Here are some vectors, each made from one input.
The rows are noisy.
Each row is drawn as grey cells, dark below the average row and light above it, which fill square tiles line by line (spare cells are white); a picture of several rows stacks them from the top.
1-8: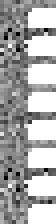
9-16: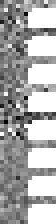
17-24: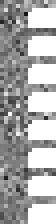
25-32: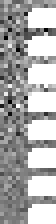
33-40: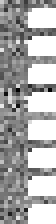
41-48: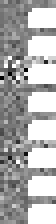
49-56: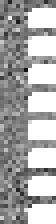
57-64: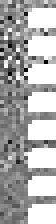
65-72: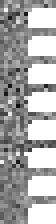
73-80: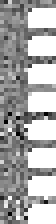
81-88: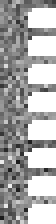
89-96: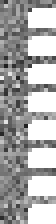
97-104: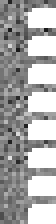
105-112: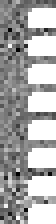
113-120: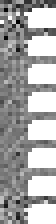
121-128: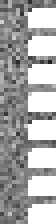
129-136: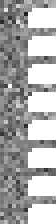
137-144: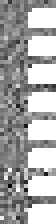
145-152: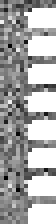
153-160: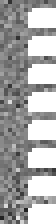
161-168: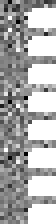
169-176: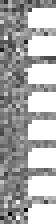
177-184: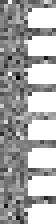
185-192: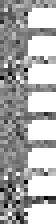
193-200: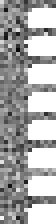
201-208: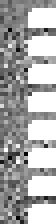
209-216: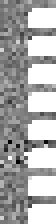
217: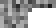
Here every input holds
either a fixed value, or a node of a 9-node tree, or a node of a 12-node tree and three true/false values.
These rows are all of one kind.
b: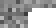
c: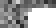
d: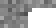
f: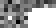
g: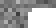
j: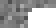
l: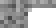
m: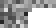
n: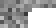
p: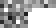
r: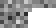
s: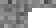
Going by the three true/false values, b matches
j and m.
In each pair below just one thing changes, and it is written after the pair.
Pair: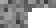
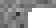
the node of the tree
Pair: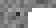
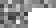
the node of the tree
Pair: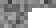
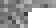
the node of the tree
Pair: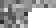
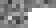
one of the three true/false values
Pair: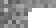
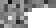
one of the three true/false values
